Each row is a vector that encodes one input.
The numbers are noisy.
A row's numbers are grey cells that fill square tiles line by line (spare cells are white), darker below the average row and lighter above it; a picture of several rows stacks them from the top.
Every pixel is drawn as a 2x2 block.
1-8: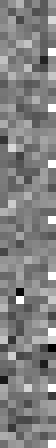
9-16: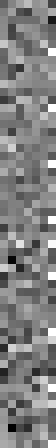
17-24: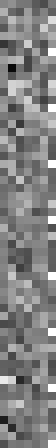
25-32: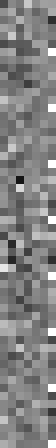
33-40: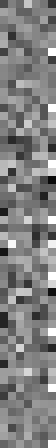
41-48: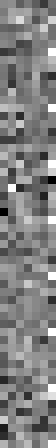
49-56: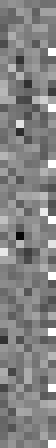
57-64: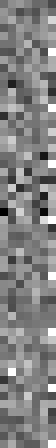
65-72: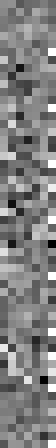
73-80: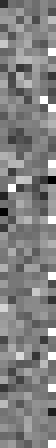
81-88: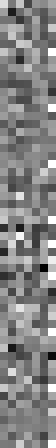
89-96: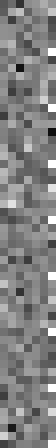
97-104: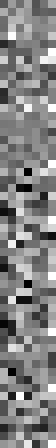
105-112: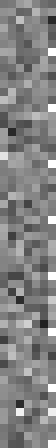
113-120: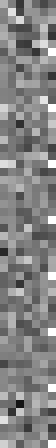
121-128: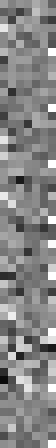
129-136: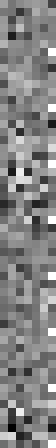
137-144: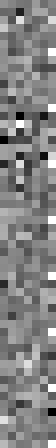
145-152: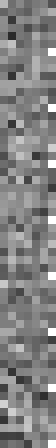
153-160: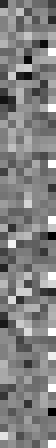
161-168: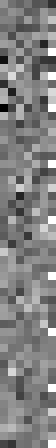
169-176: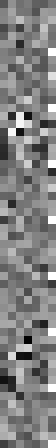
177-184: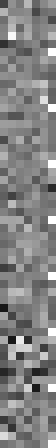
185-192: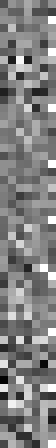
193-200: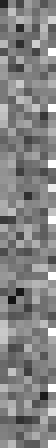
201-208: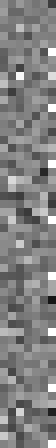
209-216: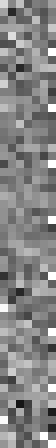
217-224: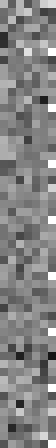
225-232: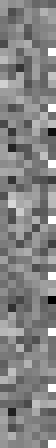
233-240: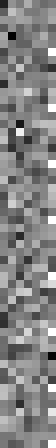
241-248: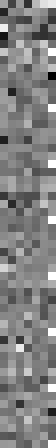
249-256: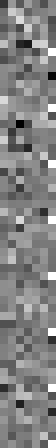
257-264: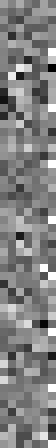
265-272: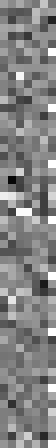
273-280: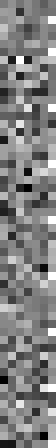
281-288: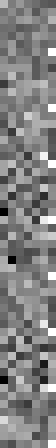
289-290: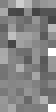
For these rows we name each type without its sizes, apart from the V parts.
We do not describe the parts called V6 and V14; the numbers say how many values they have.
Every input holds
either a point on a line, four true/false values and a value of V14, or a value of V6.
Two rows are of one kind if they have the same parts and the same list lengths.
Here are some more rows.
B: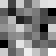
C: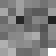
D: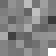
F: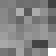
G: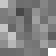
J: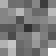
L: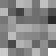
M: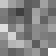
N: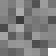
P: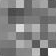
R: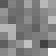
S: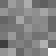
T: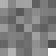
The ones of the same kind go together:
B
C, D, F, G, J, L, M, N, P, R, S, T

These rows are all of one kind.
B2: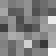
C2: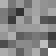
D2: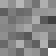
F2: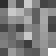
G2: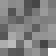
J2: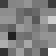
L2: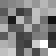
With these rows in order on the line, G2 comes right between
B2 and C2.
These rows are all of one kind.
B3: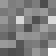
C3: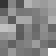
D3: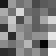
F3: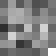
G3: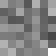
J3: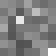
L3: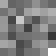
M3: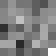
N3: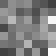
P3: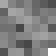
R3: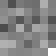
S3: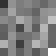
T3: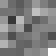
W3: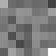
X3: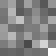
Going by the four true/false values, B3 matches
F3, N3, S3 and X3.
